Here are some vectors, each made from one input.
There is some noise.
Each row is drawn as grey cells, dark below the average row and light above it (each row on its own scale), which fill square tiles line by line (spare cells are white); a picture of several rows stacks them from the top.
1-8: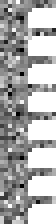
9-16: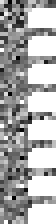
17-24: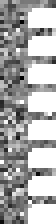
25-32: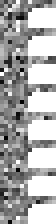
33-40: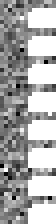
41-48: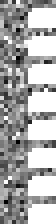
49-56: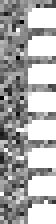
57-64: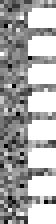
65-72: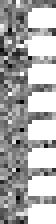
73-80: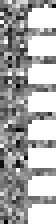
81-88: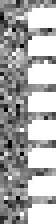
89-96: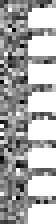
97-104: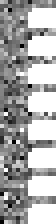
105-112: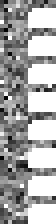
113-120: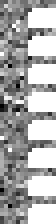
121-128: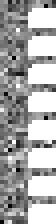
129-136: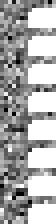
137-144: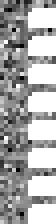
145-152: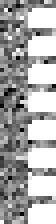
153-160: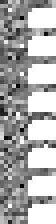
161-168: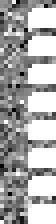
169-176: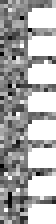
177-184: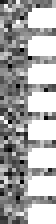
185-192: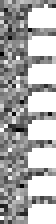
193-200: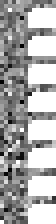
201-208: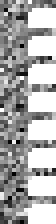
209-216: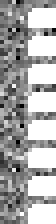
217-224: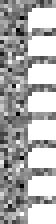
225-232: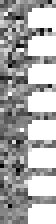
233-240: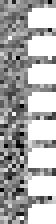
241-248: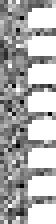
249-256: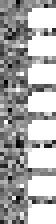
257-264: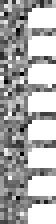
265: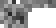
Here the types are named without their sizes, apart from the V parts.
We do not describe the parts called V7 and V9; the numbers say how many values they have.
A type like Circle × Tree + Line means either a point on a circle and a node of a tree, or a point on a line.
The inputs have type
(Label × Line + V7) × V9.
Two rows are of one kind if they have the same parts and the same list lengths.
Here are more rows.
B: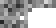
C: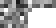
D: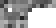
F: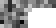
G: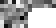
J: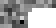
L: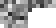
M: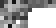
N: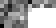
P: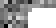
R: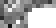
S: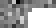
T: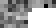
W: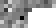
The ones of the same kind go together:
B, C, F, J, N, P, S, T
D, G, L, M, R, W

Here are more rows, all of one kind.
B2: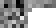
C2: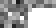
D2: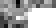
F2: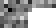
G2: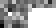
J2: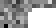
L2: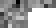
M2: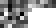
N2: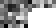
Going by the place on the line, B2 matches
C2 and L2.
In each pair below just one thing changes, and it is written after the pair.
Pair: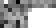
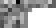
the place on the line
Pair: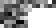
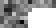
the place on the line
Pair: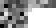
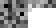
the label
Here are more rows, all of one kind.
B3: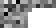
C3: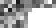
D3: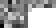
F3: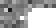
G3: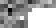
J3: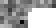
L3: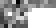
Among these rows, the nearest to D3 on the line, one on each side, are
F3 and J3.
